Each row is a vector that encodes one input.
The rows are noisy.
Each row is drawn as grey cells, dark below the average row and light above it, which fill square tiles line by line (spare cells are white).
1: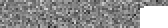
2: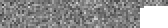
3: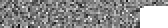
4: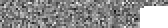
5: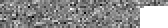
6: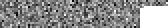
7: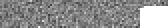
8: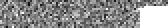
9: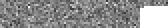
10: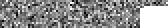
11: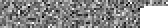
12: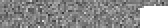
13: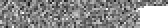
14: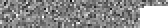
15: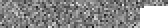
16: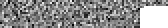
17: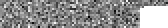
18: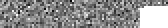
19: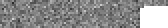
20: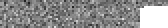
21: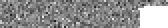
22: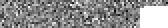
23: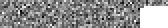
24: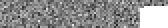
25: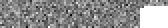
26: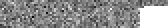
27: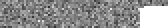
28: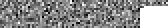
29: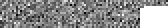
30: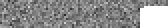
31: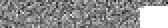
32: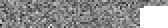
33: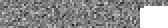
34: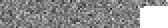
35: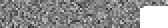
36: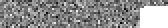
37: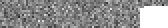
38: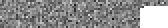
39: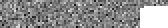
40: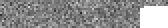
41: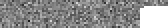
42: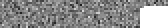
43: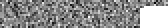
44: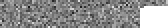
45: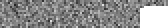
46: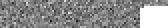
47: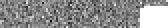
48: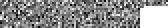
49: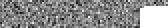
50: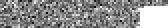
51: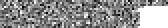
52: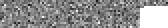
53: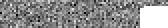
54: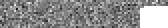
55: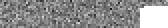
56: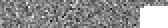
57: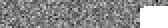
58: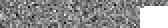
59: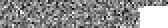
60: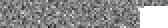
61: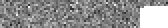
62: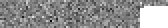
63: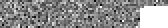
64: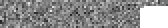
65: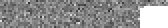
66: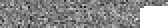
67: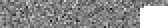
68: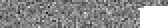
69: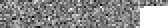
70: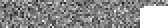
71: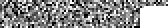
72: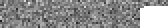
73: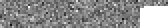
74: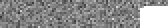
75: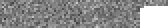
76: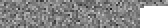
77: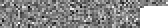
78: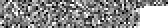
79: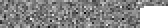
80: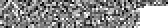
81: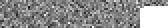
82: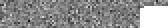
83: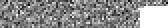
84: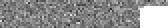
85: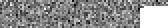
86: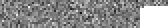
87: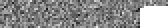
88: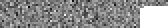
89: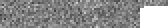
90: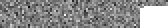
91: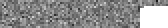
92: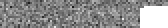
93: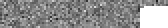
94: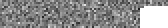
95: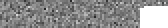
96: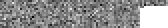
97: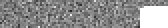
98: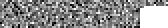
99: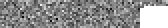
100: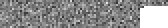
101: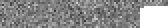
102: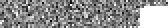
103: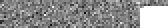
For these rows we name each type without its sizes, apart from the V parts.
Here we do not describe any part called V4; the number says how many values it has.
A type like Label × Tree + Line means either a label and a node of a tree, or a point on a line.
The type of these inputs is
Bool × Line × (Line + V4).
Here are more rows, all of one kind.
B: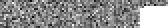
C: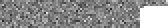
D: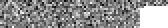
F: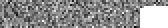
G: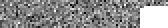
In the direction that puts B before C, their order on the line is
G, B, F, D, C.
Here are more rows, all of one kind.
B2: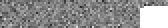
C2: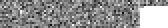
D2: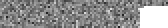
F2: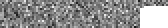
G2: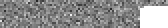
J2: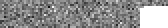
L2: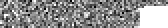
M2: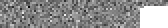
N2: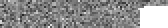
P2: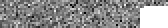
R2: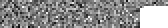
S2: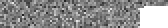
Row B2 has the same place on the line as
D2, M2 and S2.
